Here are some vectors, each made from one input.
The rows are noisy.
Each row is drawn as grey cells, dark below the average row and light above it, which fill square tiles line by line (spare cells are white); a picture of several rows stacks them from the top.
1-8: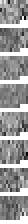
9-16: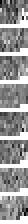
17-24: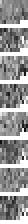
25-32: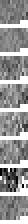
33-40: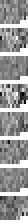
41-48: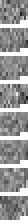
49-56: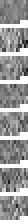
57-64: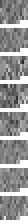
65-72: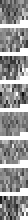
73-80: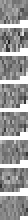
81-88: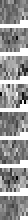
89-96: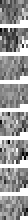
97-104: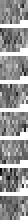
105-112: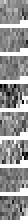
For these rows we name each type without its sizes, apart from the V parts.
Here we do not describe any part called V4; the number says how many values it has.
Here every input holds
a label, together with either four true/false values and a value of V4, or a list of points on a line.
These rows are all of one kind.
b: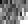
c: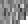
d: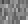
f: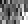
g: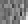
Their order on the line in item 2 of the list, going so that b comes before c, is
b, f, g, d, c.
